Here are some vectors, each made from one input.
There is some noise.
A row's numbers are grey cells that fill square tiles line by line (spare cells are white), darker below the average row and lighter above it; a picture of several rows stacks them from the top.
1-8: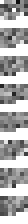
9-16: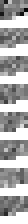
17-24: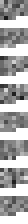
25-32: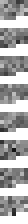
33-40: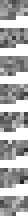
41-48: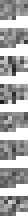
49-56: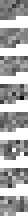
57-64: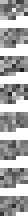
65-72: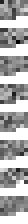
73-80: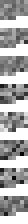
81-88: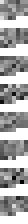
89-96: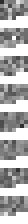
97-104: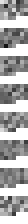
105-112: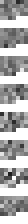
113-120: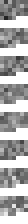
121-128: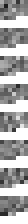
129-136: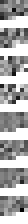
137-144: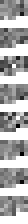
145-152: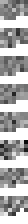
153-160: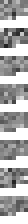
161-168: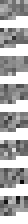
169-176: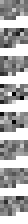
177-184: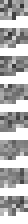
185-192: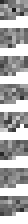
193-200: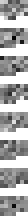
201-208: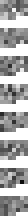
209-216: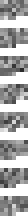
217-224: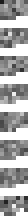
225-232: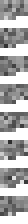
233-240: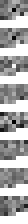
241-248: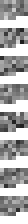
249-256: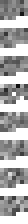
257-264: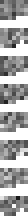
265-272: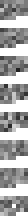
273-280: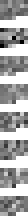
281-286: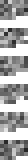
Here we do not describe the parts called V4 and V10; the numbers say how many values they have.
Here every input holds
either one of 6 labels and a value of V10, or a true/false value and a value of V4.
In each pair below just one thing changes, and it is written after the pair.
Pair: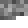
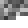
the value of V10
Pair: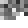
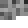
the label
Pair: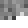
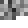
the label
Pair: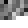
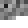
the value of V10
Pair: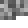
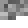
the value of V10
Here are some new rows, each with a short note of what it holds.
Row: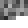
one of 6 labels and a value of V10
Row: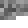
one of 6 labels and a value of V10
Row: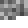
one of 6 labels and a value of V10
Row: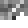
one of 6 labels and a value of V10
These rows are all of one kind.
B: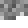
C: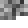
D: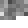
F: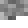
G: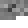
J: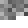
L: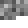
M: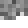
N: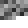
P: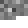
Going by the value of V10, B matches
D, J, L and N.
